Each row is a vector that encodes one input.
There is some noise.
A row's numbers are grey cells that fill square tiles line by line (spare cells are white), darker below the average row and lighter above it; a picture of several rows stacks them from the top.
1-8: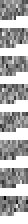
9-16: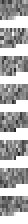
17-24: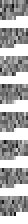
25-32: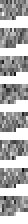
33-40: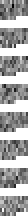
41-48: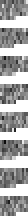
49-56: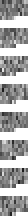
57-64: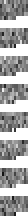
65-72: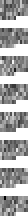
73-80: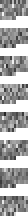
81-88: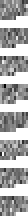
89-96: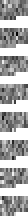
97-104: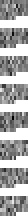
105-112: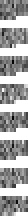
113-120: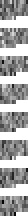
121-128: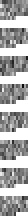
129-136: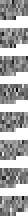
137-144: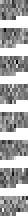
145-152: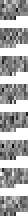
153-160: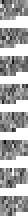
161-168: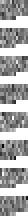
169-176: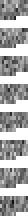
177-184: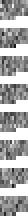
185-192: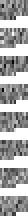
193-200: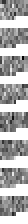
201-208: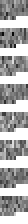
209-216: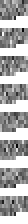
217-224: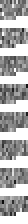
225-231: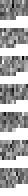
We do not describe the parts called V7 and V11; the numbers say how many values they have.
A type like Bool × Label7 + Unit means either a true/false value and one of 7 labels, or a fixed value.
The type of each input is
(Bool × Circle8 + V11) × V7.
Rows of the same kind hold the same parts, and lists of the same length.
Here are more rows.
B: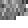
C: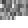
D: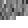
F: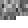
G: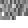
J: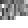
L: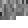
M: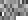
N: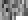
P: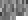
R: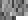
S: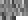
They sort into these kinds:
B, D, F, L, M, P, R, S
C, G, J, N

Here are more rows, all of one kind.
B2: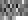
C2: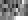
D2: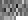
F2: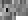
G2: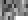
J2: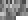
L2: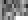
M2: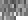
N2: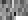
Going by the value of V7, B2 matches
C2 and D2.
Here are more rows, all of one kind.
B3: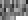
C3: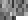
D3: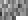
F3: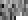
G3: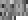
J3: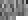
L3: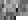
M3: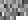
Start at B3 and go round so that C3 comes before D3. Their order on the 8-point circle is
B3, L3, M3, C3, D3, G3, F3, J3.
